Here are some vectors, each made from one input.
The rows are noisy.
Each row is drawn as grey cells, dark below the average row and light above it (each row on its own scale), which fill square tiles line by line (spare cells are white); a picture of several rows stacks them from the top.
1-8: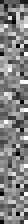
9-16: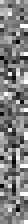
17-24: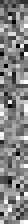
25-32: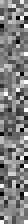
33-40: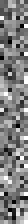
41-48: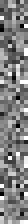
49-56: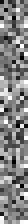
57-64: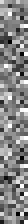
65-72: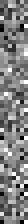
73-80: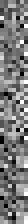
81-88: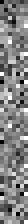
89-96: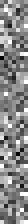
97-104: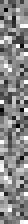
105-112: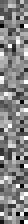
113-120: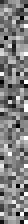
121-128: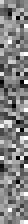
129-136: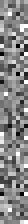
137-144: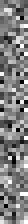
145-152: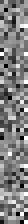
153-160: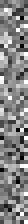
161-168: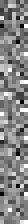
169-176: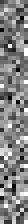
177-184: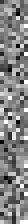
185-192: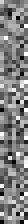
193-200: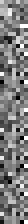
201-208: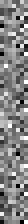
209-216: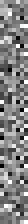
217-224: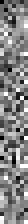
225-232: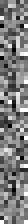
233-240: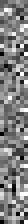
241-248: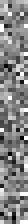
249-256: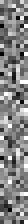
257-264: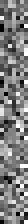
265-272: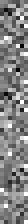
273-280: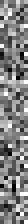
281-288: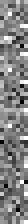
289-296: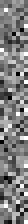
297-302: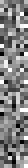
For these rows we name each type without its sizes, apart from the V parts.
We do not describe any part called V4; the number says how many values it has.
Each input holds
a list of items, each a true/false value and a value of V4.
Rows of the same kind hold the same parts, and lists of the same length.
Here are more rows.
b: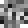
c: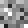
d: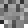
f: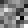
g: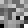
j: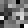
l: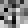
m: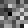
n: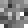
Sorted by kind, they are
b, c, f, l, n
d
g, j, m

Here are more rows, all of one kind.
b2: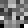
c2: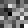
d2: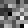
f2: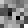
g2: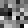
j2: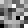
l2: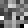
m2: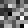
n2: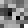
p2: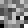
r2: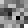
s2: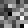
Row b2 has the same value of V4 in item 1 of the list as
j2, l2 and p2.
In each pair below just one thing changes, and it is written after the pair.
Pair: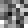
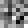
the true/false value in item 2 of the list
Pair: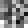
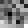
the value of V4 in item 2 of the list
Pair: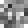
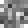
the true/false value in item 2 of the list
